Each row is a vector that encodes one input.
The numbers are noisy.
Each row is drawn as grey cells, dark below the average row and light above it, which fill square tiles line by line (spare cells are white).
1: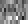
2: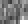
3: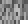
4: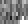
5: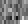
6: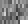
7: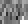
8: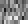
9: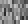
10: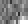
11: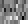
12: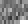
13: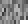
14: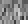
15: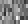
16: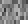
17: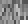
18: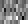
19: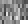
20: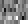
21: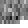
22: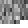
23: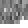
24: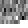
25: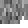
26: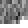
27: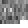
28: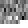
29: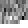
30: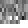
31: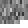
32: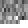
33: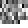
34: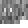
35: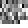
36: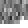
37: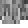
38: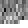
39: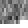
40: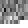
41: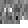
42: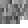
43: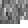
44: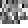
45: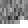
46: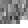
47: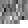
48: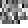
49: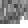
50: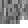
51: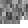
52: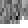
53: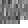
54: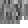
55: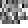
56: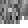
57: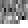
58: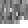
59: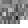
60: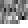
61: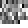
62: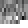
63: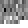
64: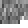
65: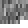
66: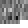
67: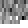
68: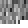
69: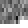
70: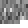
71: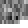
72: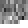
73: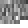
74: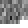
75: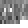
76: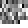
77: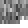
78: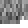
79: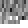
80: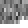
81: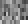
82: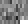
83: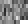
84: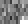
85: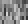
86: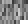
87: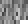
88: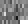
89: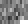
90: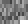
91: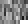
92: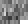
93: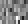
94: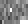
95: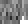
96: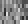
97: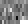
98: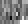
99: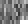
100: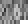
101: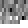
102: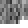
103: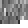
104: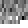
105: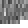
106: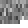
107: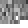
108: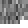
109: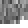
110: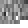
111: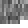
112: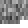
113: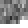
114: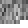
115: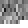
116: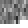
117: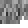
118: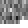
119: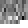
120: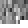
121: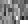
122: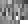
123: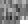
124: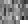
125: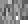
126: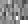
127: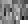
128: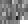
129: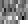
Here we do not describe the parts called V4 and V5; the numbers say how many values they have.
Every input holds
either a fixed value, or one of 6 labels and a true/false value, or a value of V4 and a value of V5.
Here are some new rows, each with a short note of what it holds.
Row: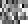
a fixed value
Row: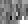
a value of V4 and a value of V5
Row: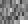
a value of V4 and a value of V5
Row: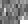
a value of V4 and a value of V5
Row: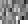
one of 6 labels and a true/false value
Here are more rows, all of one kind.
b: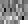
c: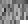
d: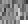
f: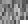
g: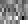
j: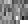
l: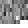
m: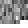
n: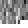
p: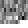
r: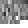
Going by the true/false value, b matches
g and p.
